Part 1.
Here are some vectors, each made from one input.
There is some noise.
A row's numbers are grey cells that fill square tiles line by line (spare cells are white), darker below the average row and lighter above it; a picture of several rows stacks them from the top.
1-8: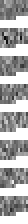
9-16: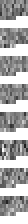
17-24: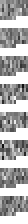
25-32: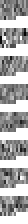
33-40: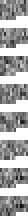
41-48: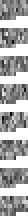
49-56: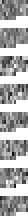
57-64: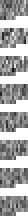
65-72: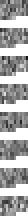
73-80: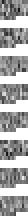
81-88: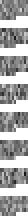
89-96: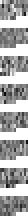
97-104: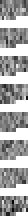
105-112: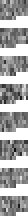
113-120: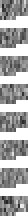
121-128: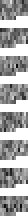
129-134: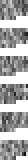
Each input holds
a point on a 6-point line, together with either a point on a 6-point line, or four true/false values.
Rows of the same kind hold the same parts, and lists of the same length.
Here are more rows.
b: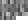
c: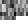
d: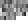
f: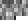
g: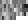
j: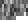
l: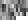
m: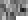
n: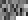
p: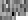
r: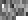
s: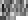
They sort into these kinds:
b, c, j, l, m, n, r, s
d, f, g, p

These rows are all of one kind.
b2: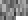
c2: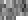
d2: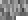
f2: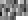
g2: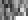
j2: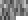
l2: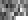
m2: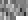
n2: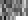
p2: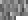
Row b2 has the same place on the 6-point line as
d2, j2 and p2.
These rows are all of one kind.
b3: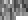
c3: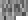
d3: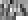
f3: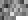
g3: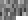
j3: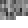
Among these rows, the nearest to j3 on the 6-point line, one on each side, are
b3 and c3.
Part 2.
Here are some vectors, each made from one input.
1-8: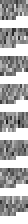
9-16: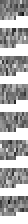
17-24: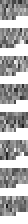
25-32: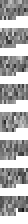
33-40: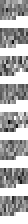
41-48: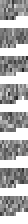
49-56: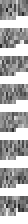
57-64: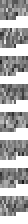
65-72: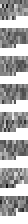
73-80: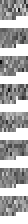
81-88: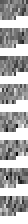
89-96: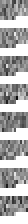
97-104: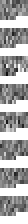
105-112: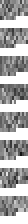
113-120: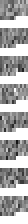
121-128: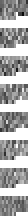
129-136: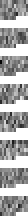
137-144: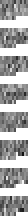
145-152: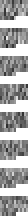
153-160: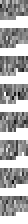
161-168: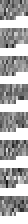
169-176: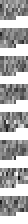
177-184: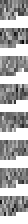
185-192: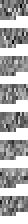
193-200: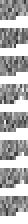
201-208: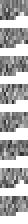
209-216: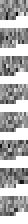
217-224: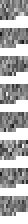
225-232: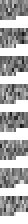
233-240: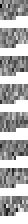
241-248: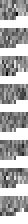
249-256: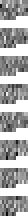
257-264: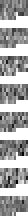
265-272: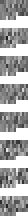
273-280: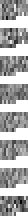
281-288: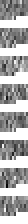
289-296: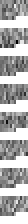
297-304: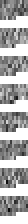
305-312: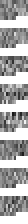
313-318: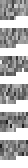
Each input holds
either a point on a 19-point circle, or a point on a 7-point line and three true/false values.
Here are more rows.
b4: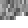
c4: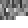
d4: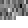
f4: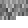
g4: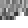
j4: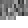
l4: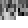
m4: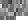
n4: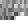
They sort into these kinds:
b4, c4, g4, m4, n4
d4, f4, j4, l4

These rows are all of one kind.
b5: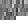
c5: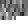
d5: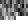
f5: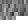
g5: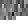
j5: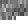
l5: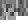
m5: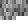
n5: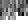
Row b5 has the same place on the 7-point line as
d5, g5 and l5.
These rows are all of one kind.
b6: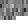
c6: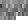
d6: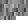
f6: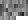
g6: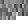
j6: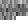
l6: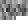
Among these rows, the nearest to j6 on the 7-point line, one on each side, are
b6 and l6.
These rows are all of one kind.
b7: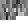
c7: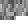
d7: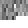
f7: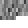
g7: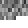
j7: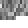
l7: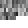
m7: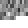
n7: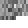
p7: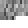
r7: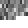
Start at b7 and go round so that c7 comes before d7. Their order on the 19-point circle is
b7, f7, r7, m7, j7, c7, p7, n7, d7, l7, g7.
